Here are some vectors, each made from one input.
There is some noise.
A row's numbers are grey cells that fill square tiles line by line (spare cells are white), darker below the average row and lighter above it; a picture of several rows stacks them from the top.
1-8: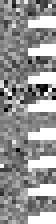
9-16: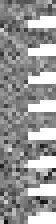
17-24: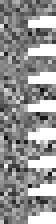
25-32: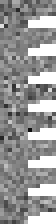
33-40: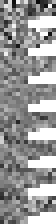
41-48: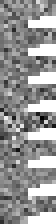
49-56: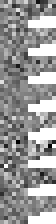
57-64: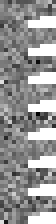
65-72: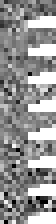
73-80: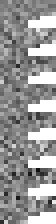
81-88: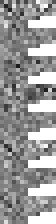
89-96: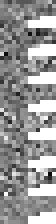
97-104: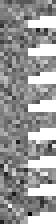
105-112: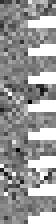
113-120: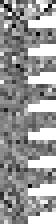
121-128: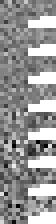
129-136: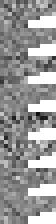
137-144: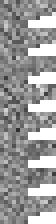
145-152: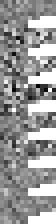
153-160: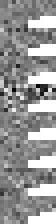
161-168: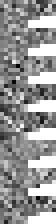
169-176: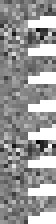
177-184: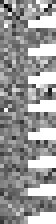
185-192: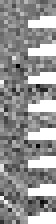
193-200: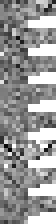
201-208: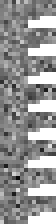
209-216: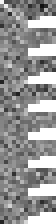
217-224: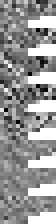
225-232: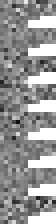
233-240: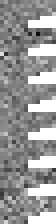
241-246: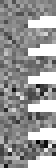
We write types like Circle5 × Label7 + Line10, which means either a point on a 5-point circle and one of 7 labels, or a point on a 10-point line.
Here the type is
List2(Circle6 × Line6) + Tree7 + Tree10.
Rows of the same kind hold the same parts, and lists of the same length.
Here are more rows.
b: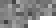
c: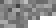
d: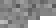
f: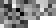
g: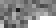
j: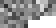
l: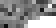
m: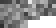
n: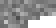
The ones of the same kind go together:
b, j
c, d, n
f, g
l
m

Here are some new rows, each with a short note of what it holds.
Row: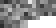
a node of a 7-node tree
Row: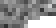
the empty list
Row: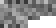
a node of a 7-node tree
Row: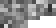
a node of a 7-node tree
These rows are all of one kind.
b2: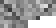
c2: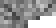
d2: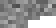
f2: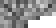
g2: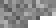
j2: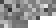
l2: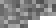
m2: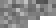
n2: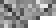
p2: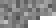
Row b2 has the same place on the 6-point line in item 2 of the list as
c2, l2 and m2.
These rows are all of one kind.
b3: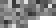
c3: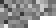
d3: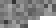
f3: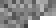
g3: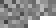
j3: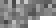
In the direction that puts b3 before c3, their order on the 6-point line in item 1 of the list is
b3, c3, g3, j3, f3, d3.
